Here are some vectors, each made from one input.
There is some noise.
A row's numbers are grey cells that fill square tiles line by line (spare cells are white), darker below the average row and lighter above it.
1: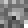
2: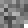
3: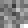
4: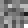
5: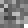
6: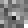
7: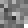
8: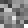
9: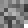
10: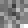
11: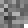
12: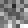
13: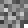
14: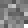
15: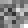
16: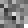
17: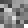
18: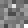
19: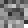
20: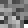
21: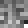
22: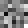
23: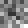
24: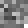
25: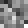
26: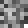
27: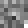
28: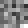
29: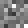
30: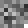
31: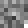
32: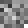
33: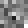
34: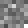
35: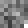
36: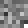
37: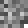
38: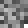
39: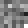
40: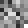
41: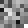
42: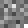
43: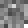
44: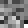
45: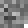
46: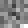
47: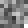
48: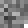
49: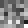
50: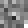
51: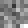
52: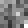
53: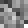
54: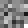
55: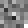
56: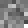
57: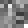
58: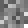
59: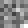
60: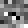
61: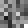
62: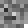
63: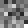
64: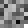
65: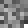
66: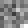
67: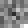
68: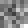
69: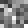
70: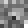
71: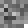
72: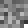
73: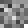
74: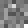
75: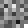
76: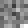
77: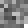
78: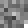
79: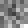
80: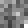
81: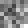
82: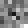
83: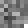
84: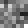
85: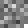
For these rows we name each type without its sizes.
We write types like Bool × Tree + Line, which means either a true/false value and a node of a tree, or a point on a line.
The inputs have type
Label.
